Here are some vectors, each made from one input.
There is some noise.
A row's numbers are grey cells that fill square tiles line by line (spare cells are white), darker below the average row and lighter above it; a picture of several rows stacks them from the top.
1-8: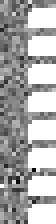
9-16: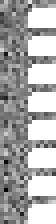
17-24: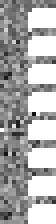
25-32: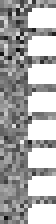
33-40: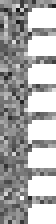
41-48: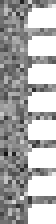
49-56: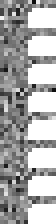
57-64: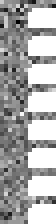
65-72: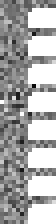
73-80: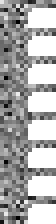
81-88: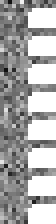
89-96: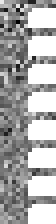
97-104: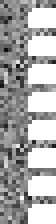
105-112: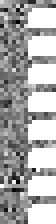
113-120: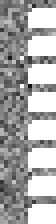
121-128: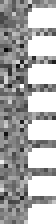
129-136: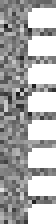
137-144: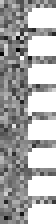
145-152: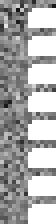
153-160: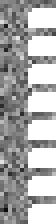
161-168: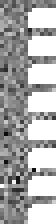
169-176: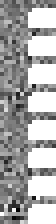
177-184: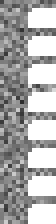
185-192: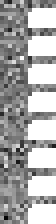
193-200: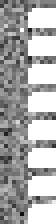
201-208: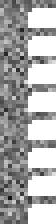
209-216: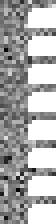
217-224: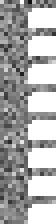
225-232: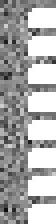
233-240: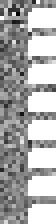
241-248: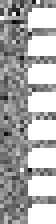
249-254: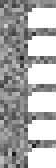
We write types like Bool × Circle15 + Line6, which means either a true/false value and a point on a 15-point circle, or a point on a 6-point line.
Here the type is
Bool × Bool × Bool × Line14 + Line7.
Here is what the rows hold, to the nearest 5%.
About 10% of them hold a point on a 7-point line. The rest hold a point on a 14-point line and three true/false values.
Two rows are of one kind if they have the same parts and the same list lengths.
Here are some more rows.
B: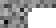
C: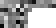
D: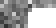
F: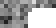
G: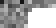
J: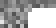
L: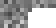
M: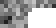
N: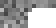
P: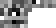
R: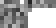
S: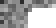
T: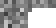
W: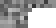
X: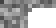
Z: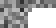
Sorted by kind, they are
B, D, F, G, J, L, M, N, R, S, T, W, X, Z
C, P

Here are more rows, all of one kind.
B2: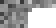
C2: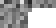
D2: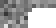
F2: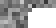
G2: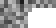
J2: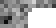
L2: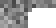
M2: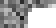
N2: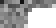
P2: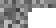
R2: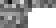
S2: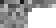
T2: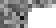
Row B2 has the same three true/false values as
D2 and J2.
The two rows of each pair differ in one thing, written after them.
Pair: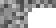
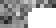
the place on the 14-point line
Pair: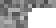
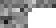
the place on the 14-point line
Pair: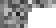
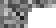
one of the three true/false values
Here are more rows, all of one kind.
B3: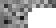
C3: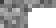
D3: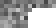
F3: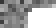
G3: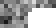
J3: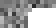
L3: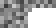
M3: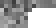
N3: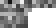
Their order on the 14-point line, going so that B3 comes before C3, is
N3, M3, D3, J3, L3, B3, G3, C3, F3.
